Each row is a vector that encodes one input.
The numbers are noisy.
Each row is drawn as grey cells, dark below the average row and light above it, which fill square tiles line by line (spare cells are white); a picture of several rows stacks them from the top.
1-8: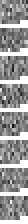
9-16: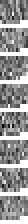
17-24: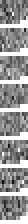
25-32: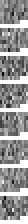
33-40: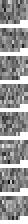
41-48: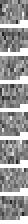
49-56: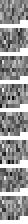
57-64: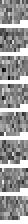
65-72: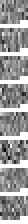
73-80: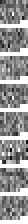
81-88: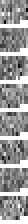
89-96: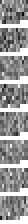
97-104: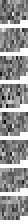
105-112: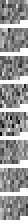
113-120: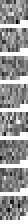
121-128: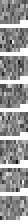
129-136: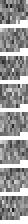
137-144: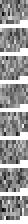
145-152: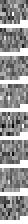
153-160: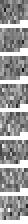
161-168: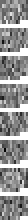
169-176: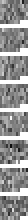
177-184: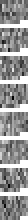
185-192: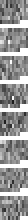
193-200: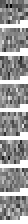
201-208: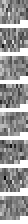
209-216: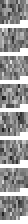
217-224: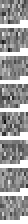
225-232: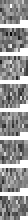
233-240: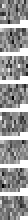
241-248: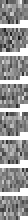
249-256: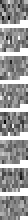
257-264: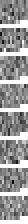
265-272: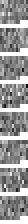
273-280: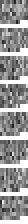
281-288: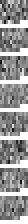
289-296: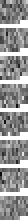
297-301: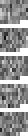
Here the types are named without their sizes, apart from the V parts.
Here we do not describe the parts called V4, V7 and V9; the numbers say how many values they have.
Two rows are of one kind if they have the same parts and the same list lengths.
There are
3 kinds of row.
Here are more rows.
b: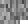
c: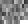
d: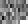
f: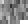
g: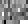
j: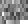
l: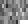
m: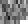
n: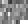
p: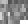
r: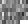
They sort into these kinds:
b, f, g, j, n, p, r
c, l
d, m

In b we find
a label and a point on a line.
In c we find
a label and a value of V7.
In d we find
a point on a circle, a value of V4 and a value of V9.
